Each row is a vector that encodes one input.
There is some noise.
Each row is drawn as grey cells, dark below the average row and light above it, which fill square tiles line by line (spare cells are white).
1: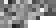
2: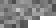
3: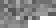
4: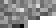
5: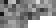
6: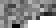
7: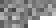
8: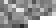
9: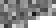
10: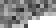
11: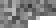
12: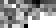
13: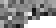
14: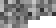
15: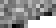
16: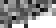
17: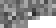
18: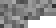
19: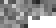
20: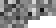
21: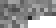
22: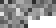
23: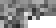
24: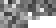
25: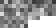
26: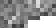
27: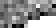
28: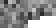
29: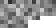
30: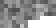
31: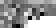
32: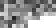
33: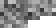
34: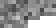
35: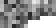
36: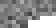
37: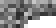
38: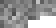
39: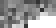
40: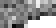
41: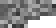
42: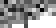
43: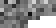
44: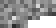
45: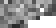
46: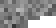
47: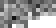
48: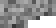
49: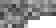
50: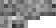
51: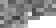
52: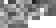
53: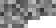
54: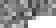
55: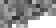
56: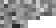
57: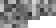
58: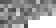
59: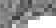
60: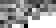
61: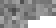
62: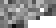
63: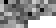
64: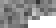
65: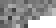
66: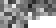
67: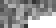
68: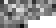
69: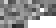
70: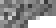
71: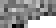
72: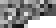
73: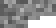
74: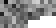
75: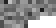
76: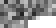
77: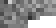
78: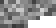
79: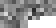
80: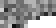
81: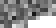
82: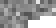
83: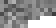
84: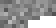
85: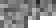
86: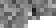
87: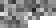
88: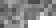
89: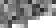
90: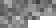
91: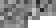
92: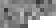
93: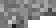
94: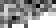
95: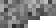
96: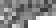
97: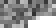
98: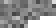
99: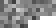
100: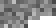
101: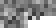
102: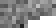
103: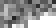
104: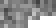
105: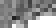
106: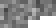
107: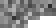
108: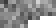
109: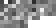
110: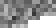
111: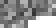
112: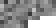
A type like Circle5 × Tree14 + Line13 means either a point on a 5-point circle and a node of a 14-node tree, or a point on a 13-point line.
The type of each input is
Bool × Bool × Bool × Tree11 + Tree10.
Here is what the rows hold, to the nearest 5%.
About 30% of them hold a node of a 10-node tree. The rest hold a node of an 11-node tree and three true/false values.
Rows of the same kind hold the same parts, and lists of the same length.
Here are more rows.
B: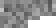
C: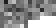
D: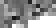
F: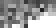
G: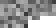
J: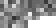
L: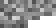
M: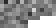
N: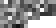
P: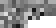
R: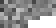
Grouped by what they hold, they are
B, C, F, G, L, M, R
D, J, N, P

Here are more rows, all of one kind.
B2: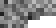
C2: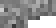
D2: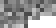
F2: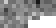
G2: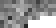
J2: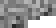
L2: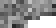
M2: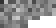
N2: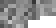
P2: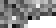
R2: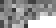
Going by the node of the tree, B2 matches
G2, N2 and P2.
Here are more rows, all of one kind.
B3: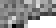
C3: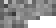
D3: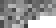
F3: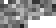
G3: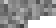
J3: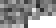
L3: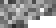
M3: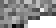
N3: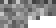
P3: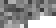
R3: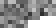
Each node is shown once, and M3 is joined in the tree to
B3 and F3.
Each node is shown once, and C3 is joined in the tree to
L3.
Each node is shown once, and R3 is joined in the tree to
G3.
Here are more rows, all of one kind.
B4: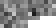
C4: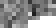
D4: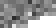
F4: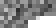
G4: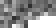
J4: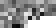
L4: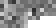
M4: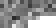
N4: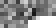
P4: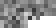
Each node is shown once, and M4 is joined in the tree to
D4 and G4.
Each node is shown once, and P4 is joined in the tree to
J4.
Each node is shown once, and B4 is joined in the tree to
C4 and N4.
